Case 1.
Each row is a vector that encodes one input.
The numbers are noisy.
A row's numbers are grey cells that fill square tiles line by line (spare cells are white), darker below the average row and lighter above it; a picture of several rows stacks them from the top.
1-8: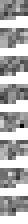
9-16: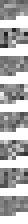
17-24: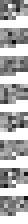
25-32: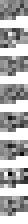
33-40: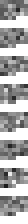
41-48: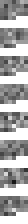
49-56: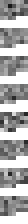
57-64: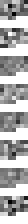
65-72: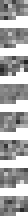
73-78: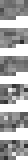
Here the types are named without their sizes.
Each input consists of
a list of points on a line.
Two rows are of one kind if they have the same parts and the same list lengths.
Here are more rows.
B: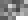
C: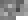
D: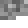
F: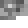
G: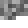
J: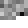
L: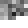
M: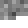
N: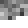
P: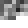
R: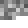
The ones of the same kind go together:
B, C, D, F, L, M, P
G, N, R
J

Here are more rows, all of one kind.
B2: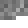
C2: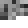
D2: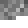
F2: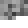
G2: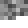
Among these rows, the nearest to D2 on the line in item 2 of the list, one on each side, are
F2 and G2.
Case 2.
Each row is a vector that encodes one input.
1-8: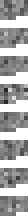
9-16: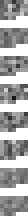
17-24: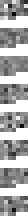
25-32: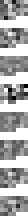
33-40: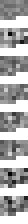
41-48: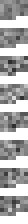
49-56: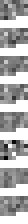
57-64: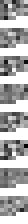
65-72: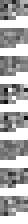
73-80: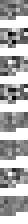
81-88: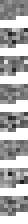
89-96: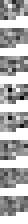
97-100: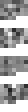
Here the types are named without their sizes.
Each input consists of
a list of items, each a point on each of two lines.
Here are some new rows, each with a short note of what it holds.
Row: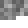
a list of one item
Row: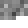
a list of one item
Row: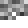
the empty list
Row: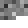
a list of two items
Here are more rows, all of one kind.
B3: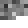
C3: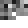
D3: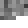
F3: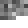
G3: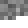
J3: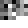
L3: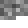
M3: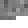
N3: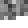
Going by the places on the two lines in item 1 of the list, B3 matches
F3, G3 and N3.
